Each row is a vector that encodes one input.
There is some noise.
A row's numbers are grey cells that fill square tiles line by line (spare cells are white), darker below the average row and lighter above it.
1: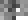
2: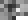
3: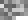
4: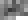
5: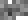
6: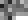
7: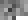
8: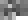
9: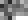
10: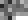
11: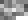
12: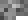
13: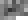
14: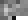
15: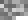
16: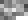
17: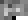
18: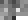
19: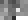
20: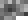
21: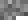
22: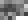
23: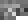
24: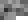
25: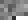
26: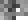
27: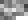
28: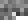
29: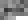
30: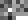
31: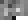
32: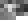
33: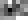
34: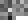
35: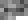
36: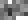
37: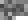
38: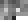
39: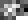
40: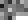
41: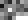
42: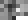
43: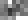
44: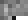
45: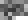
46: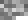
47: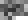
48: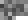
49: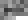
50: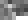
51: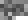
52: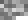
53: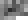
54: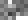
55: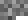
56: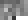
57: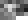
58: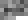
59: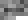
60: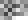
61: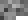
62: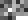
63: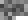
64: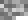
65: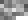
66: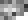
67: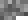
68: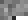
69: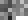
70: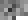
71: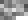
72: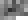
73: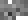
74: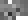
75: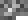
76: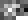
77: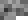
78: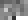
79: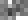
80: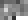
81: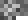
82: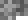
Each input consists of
a true/false value, together with either a fixed value, or a node of an 8-node tree.
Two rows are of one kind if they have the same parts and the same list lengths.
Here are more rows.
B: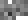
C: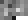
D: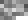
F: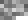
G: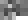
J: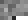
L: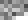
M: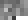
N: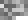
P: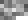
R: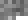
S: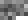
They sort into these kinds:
B, C, G, J, M, R, S
D, F, L, N, P

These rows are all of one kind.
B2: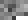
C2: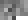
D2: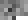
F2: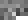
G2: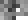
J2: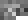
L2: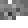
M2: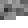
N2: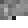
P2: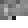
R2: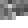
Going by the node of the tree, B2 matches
C2, D2, N2 and P2.
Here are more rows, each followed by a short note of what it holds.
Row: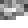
a true/false value
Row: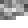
a true/false value
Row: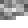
a true/false value
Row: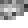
a true/false value
